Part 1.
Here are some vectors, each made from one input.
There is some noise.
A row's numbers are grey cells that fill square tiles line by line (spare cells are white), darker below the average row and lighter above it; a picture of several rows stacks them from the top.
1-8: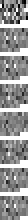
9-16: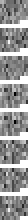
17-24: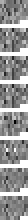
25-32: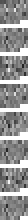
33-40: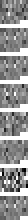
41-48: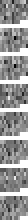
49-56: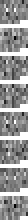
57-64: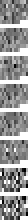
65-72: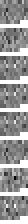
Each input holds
either a fixed value, or a node of a 7-node tree.
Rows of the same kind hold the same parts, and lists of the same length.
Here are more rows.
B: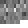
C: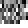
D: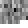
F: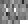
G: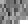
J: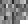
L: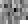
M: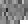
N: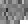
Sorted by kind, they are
B, D, F, G, J, L, M, N
C

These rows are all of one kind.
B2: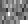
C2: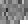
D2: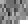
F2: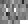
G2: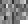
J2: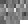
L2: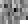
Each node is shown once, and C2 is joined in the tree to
B2, D2 and J2.
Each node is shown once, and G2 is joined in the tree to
B2.
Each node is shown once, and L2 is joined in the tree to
D2.
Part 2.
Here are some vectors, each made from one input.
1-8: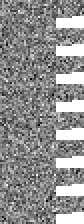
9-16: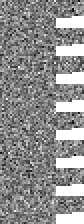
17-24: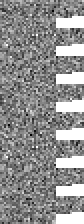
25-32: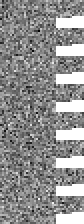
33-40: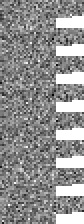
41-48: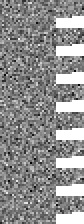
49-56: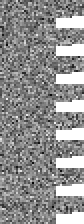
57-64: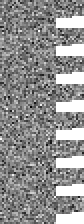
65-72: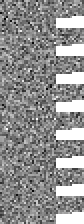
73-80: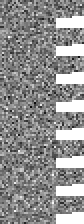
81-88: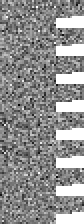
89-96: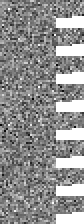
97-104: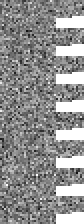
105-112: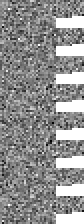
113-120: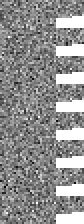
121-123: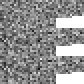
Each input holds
a point on a 20-point circle.
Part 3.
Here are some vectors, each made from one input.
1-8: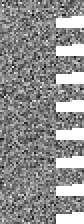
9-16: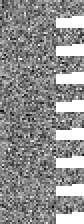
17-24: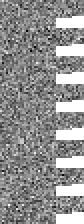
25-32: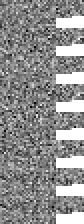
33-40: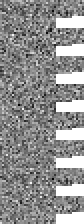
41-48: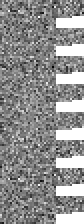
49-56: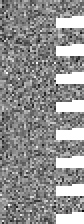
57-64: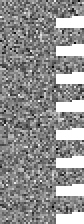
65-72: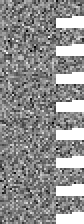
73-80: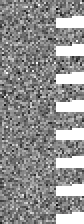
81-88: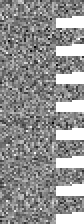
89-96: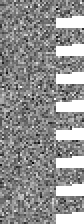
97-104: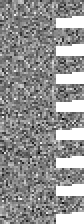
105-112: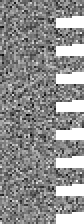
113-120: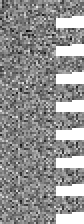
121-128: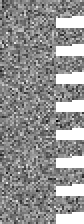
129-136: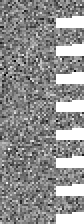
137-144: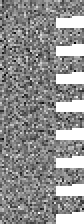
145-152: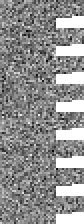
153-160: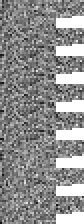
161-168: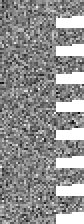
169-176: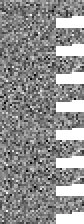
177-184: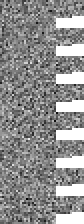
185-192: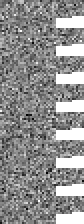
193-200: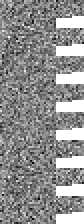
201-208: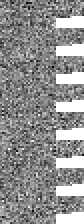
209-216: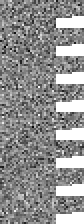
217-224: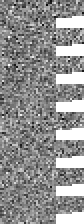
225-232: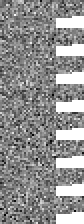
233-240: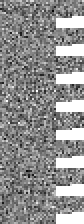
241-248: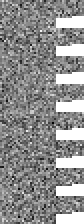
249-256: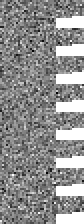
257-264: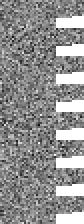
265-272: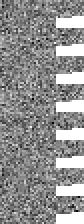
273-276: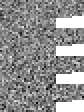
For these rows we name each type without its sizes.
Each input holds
a point on a circle.
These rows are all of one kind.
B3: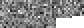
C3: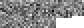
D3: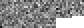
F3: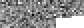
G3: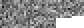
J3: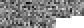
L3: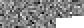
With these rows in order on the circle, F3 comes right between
D3 and G3.
